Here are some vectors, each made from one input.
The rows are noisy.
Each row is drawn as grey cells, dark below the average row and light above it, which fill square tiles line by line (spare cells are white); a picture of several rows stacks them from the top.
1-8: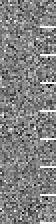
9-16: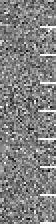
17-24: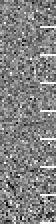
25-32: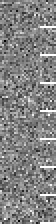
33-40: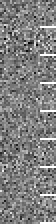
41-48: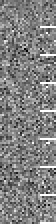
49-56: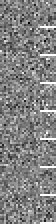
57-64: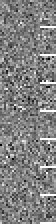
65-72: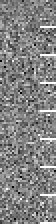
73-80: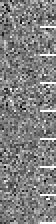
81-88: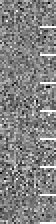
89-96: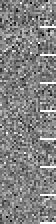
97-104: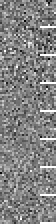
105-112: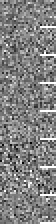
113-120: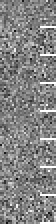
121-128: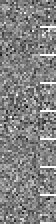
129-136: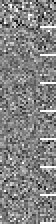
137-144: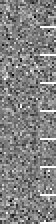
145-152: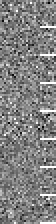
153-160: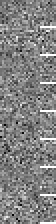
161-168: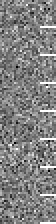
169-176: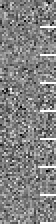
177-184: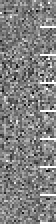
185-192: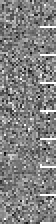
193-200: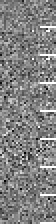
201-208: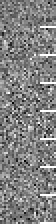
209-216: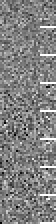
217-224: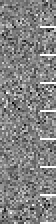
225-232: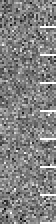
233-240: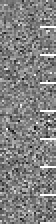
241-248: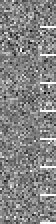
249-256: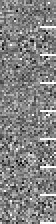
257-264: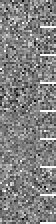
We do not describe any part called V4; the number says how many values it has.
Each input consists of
a point on a 7-point line and a value of V4, together with either a point on a 6-point circle and a true/false value, or a fixed value.
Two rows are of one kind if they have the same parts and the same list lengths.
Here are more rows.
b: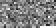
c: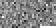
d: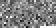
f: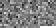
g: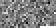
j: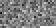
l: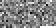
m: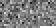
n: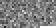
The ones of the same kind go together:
b, f, j, m, n
c, d, g, l

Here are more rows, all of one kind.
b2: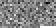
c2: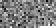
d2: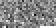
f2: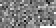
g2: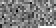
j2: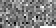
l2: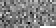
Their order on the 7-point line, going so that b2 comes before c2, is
g2, l2, b2, c2, f2, j2, d2.
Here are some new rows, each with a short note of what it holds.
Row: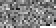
a point on a 7-point line and a value of V4
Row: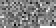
a point on a 6-point circle, a point on a 7-point line, a true/false value and a value of V4
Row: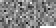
a point on a 6-point circle, a point on a 7-point line, a true/false value and a value of V4
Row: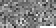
a point on a 7-point line and a value of V4
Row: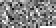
a point on a 6-point circle, a point on a 7-point line, a true/false value and a value of V4
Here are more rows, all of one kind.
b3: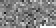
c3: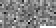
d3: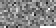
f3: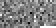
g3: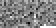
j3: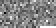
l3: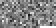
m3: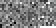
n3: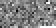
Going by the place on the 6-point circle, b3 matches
f3 and j3.
